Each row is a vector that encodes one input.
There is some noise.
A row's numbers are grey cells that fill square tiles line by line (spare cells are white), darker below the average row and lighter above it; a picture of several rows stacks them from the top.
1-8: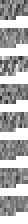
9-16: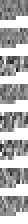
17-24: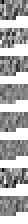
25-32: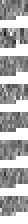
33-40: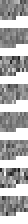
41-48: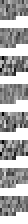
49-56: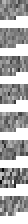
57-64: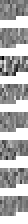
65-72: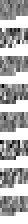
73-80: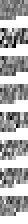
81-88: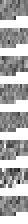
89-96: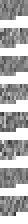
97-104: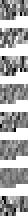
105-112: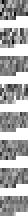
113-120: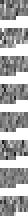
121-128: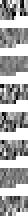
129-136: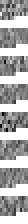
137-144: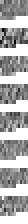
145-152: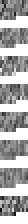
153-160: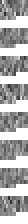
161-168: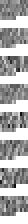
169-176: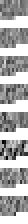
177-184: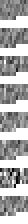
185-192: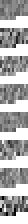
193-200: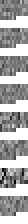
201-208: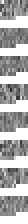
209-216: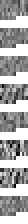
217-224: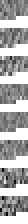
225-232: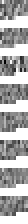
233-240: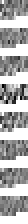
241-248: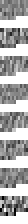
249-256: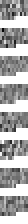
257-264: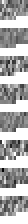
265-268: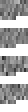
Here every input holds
a true/false value, together with either a fixed value, or a node of a 10-node tree.
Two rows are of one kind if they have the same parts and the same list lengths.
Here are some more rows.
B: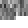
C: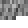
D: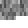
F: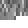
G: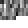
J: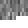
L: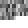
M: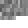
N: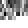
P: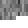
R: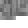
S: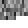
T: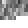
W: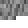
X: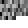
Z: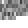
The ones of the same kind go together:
B, C, D, F, J, M, N, P, R, S, T, W, X, Z
G, L

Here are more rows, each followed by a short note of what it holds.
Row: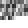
a true/false value
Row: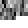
a node of a 10-node tree and a true/false value
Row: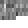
a true/false value
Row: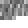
a node of a 10-node tree and a true/false value
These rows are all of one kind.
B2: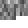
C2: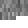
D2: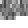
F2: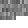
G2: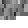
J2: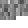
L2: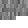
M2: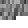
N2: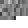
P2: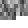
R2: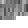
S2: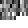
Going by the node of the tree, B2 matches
J2, M2, N2 and P2.
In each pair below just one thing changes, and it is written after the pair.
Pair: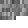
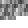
the node of the tree
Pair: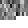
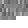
the node of the tree
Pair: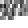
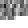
the node of the tree
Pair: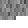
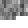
the node of the tree
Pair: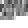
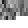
the true/false value
